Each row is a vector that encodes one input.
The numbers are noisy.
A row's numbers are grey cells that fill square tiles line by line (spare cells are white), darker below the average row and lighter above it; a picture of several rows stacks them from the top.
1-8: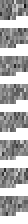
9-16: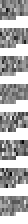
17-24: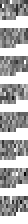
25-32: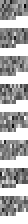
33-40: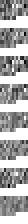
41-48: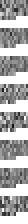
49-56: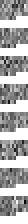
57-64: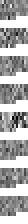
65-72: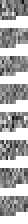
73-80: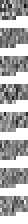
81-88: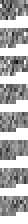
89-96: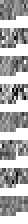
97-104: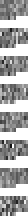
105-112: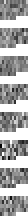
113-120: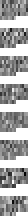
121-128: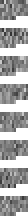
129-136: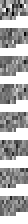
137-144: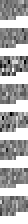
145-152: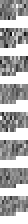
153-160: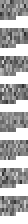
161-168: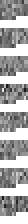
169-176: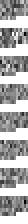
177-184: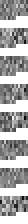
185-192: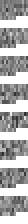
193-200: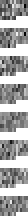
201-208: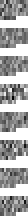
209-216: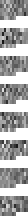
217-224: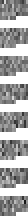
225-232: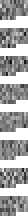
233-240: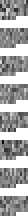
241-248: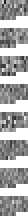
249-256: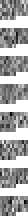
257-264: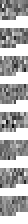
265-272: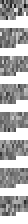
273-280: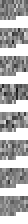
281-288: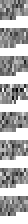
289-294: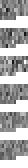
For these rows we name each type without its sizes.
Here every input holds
a list of points on a circle.
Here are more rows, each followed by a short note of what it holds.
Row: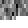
the empty list
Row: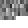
a list of one item
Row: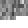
a list of three items
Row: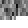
the empty list
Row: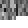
the empty list
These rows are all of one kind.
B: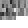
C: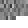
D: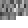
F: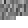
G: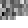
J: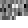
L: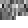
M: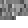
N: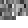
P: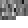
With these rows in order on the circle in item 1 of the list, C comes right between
J and P.
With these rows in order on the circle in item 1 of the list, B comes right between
D and N.
